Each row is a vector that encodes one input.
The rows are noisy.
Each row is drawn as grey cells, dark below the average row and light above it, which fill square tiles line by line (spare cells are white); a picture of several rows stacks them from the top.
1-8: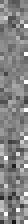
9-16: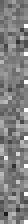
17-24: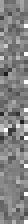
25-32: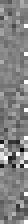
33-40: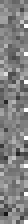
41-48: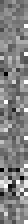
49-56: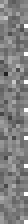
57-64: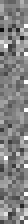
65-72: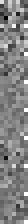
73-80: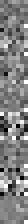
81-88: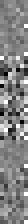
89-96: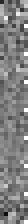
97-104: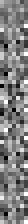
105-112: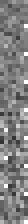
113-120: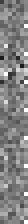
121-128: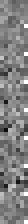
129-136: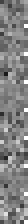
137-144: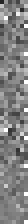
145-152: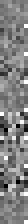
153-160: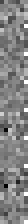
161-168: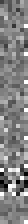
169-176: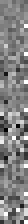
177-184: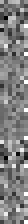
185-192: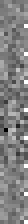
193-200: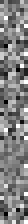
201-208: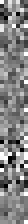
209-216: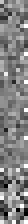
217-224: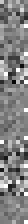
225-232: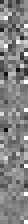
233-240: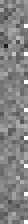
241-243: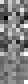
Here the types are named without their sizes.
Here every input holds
three true/false values, together with either a point on a circle, or a fixed value.
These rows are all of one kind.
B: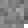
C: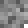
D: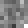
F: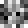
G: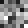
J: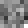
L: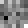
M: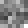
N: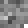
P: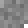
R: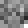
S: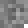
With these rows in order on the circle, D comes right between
L and P.
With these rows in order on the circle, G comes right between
C and R.
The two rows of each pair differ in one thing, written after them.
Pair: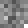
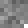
one of the three true/false values
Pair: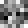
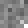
the place on the circle
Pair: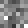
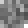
the place on the circle
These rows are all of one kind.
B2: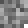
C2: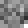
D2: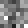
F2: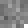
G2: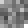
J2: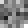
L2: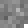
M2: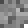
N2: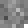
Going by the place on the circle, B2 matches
C2, M2 and N2.
